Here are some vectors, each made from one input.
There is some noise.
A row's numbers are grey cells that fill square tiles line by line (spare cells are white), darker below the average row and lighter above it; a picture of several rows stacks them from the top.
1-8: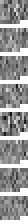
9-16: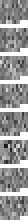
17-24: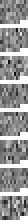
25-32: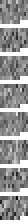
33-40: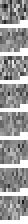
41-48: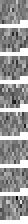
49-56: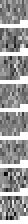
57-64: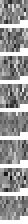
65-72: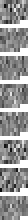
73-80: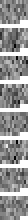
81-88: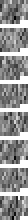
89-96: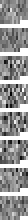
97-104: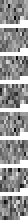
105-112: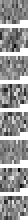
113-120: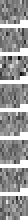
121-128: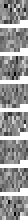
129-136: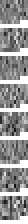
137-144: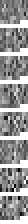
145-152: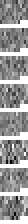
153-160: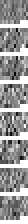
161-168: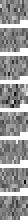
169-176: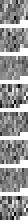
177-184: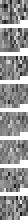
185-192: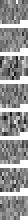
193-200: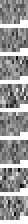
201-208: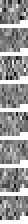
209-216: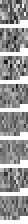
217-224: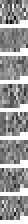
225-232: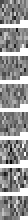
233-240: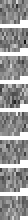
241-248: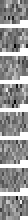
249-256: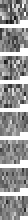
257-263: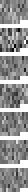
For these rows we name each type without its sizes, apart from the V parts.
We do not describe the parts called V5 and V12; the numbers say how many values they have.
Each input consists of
a true/false value, together with either a point on a line and a value of V12, or a value of V5.
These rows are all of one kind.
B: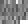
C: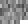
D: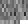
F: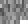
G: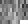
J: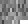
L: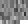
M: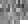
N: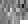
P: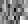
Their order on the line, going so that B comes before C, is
L, P, D, B, F, C, M, J, N, G.
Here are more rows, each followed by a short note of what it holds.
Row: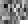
a true/false value and a value of V5
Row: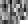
a true/false value and a value of V5
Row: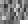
a true/false value and a value of V5
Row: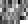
a true/false value and a value of V5
